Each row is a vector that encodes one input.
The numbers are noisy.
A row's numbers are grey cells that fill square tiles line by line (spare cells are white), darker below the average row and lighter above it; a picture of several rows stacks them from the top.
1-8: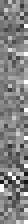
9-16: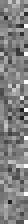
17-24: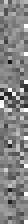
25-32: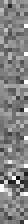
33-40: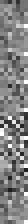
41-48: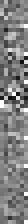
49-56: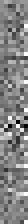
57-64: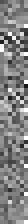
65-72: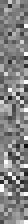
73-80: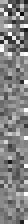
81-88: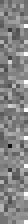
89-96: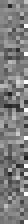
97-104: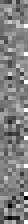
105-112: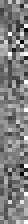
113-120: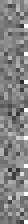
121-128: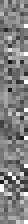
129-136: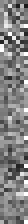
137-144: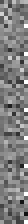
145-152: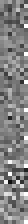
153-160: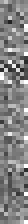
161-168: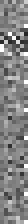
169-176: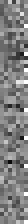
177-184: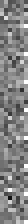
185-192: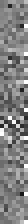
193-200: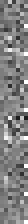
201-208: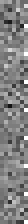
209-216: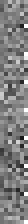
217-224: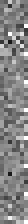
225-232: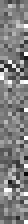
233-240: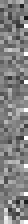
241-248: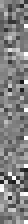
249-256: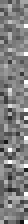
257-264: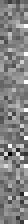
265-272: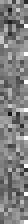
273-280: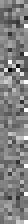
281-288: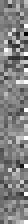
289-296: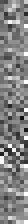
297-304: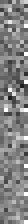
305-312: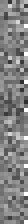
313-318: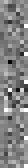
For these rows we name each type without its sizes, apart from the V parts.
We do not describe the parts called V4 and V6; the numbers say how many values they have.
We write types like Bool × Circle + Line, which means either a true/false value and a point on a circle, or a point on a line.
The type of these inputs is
(Bool × V6 + Line) × Line + V4.
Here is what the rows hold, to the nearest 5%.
About 90% of them hold a point on a line, together with either a point on a line, or a true/false value and a value of V6. The rest hold a value of V4.
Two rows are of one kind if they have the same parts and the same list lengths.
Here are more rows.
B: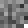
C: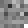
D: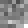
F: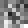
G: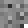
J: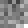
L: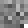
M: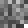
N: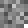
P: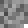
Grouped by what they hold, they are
B, M, N
C, D, G, J, L, P
F

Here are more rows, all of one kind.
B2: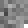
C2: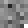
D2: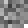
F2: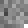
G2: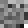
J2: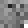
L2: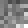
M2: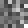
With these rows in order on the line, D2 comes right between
C2 and F2.
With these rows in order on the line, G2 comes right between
J2 and M2.
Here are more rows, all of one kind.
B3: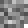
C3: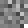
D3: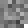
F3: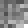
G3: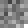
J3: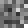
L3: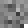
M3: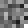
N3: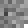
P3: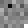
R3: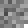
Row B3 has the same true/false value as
D3 and M3.
